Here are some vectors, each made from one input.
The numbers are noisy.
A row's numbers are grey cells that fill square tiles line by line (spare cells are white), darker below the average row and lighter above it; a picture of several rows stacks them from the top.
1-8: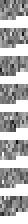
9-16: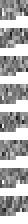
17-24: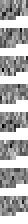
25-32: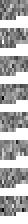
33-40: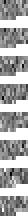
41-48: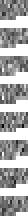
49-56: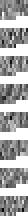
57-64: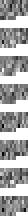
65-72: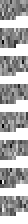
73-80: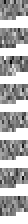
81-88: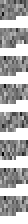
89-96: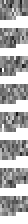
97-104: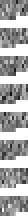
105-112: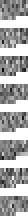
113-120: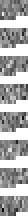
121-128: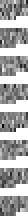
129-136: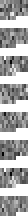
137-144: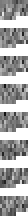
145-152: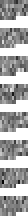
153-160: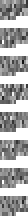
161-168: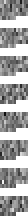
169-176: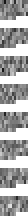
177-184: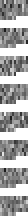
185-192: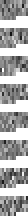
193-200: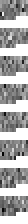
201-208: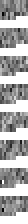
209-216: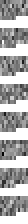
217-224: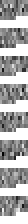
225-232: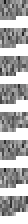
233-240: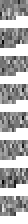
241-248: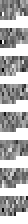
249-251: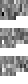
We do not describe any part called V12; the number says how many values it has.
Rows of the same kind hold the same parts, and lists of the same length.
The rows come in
2 kinds.
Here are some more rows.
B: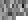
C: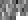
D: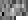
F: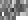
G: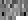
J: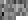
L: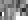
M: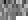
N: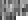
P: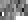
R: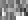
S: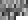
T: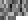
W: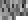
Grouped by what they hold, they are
B, M, W
C, D, F, G, J, L, N, P, R, S, T

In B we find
a point on a 13-point line.
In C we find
four true/false values and a value of V12.
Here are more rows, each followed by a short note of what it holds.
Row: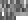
four true/false values and a value of V12
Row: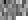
a point on a 13-point line
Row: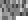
a point on a 13-point line
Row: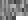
four true/false values and a value of V12
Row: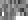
four true/false values and a value of V12
